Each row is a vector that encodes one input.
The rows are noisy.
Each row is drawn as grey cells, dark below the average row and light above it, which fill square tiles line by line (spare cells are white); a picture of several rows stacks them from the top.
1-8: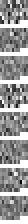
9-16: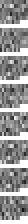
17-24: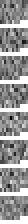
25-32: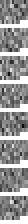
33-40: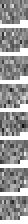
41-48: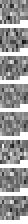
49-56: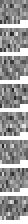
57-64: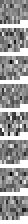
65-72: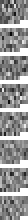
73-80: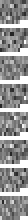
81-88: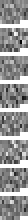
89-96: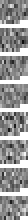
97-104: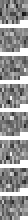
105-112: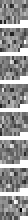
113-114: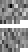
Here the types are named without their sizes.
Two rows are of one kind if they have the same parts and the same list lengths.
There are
3 kinds of row.
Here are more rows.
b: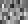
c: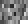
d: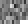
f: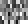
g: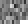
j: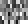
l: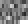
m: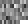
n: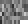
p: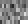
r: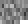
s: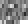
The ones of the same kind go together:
b, c, m, n, p
d, g, l, r, s
f, j

